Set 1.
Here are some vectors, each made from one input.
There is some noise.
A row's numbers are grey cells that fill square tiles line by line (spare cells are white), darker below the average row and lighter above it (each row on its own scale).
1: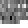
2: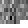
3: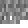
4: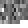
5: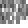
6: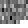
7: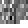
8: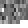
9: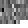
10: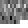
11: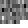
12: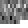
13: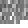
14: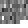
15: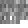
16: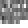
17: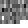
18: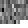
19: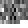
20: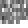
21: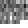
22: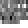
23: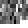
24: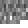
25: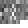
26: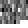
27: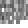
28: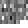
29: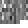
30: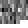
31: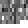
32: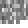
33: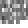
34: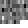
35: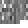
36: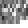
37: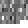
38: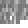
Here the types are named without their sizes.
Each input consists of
three true/false values.
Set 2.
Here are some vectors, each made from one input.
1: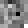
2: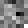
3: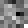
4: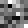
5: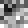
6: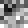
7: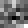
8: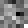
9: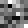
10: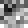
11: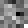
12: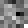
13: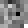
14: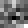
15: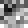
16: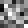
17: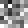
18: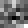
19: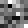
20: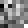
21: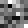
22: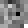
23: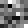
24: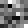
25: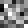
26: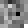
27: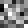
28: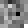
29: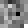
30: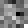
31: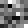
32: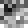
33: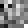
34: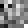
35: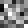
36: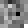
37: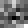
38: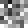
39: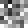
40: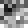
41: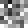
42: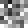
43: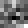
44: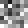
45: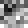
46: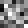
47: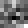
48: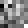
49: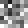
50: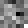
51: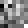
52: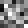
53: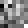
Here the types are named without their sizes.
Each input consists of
a point on a line.
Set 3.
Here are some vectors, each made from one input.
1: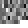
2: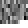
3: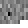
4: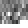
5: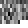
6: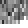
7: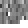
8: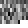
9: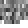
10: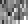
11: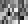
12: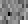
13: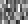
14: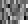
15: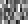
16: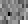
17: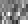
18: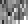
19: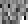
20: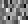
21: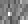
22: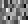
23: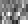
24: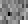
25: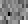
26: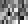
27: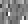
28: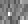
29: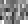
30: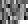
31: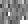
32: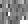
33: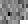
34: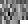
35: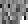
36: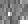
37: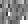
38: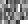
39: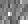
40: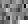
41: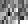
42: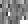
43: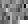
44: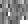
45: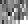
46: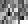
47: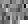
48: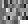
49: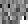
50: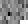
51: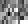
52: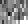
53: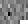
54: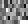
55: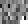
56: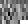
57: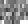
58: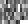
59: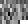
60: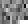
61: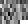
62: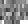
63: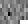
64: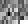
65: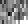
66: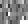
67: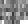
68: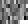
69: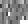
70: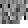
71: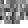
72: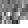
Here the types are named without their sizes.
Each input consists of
a point on a line.
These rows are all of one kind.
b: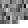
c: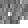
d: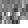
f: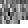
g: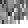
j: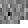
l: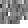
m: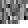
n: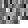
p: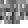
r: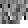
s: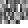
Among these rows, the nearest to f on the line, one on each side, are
j and s.
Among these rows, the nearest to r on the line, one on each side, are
l and m.
